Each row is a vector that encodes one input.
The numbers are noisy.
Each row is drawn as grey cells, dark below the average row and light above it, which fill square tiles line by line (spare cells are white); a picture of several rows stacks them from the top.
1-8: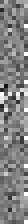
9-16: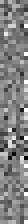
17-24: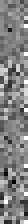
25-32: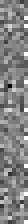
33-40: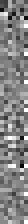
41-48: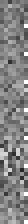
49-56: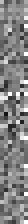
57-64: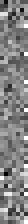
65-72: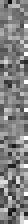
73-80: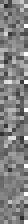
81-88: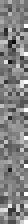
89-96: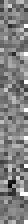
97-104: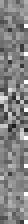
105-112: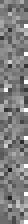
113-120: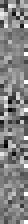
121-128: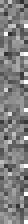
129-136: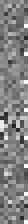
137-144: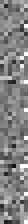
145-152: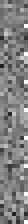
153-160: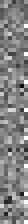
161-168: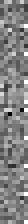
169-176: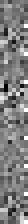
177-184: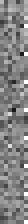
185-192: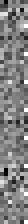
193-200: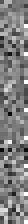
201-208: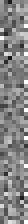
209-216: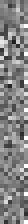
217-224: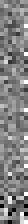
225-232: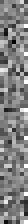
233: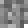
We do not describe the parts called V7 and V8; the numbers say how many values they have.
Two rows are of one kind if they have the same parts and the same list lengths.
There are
3 kinds of row.
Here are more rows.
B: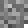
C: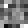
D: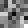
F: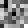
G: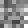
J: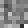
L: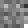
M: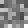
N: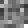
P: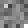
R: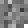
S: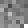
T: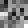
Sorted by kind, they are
B, C, L, P, R
D, F, T
G, J, M, N, S

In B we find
a node of a 9-node tree and a value of V8.
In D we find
a point on a 5-point line.
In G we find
a value of V7 and a value of V8.
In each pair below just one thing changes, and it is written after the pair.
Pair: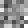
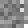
the value of V7
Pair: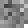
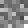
the value of V8
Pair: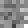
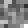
the value of V8
